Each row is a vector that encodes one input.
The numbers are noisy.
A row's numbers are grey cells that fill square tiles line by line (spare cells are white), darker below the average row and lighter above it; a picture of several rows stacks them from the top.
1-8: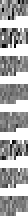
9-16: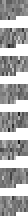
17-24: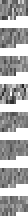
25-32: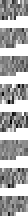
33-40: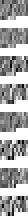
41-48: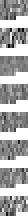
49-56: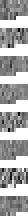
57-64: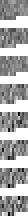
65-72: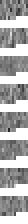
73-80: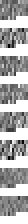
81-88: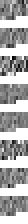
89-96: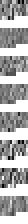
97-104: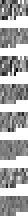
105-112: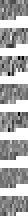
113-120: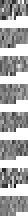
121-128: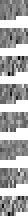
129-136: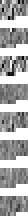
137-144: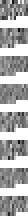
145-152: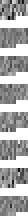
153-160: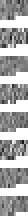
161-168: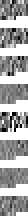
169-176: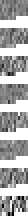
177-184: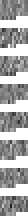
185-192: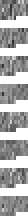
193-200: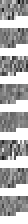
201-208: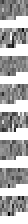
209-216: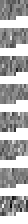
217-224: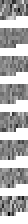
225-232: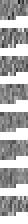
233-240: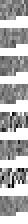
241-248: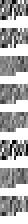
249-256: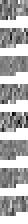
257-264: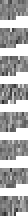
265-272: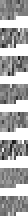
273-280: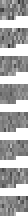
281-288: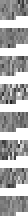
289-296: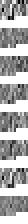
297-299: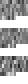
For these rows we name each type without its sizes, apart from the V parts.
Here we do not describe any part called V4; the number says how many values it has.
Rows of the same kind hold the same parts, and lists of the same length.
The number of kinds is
4.
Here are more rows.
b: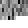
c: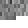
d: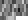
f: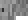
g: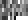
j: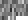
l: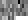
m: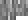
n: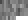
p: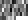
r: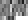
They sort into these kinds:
b, c
d, f, j, l, m, p
g, n
r

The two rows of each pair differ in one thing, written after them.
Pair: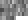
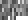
one of the four true/false values
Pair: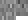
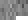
one of the four true/false values
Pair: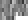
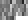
one of the four true/false values
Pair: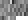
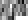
one of the four true/false values
